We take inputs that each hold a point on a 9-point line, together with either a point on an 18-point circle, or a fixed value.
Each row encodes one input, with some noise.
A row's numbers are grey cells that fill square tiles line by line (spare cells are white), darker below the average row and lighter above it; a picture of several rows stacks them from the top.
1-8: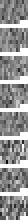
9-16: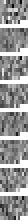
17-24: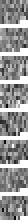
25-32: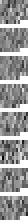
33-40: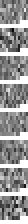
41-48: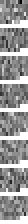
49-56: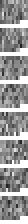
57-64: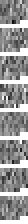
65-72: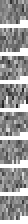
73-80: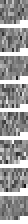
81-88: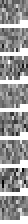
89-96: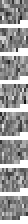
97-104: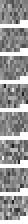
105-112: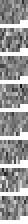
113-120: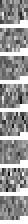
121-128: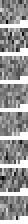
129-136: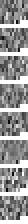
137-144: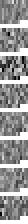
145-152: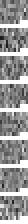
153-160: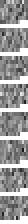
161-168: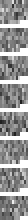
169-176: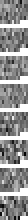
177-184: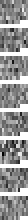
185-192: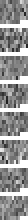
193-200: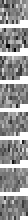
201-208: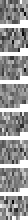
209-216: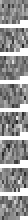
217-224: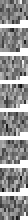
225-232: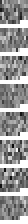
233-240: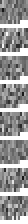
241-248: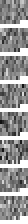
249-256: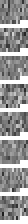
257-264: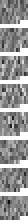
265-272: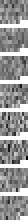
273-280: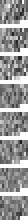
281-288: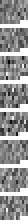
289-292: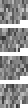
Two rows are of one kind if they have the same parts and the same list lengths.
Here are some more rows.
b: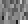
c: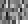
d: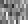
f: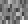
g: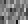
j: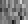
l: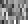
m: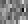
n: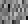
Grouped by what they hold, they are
b, d, g, l, m
c, f, j, n

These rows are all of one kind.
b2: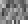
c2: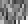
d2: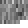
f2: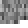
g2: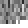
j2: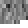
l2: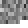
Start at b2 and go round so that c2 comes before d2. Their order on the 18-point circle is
b2, g2, c2, d2, f2, l2, j2.
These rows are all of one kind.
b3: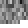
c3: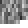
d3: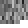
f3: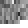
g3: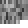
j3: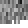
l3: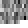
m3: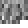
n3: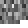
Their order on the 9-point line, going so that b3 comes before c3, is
b3, d3, n3, l3, j3, g3, f3, c3, m3.
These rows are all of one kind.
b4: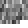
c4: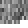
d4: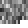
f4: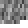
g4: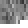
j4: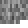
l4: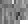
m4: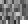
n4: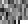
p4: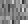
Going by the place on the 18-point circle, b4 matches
c4, d4, j4 and l4.
